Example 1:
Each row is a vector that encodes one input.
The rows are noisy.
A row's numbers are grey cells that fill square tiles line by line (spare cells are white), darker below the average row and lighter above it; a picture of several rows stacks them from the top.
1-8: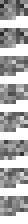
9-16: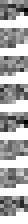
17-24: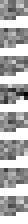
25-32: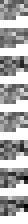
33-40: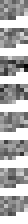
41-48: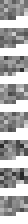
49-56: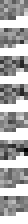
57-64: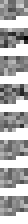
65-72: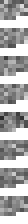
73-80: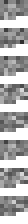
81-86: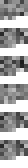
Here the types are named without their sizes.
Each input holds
a point on a line.
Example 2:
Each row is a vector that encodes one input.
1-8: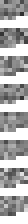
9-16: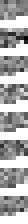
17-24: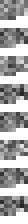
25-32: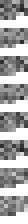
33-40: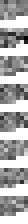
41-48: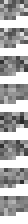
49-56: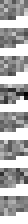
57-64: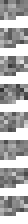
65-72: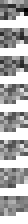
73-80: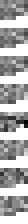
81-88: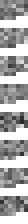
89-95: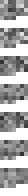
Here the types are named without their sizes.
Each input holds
a point on a line.
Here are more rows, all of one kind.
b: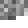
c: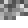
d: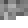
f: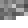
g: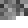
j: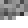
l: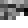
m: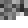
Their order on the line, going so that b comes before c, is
l, m, g, d, j, f, b, c.
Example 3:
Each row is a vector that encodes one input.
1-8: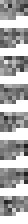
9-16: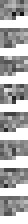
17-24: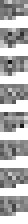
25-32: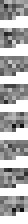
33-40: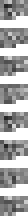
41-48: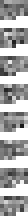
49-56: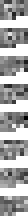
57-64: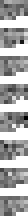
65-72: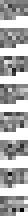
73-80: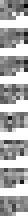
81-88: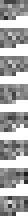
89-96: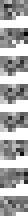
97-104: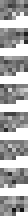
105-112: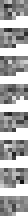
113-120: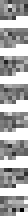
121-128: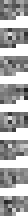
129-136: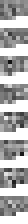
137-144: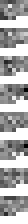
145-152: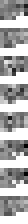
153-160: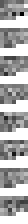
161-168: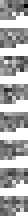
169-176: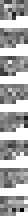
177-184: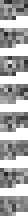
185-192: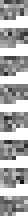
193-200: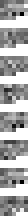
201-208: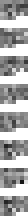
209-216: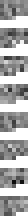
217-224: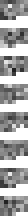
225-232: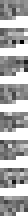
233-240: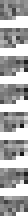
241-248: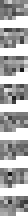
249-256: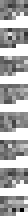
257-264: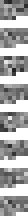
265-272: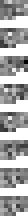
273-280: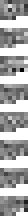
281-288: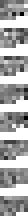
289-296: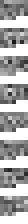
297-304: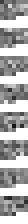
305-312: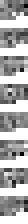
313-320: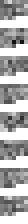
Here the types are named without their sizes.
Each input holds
five true/false values.
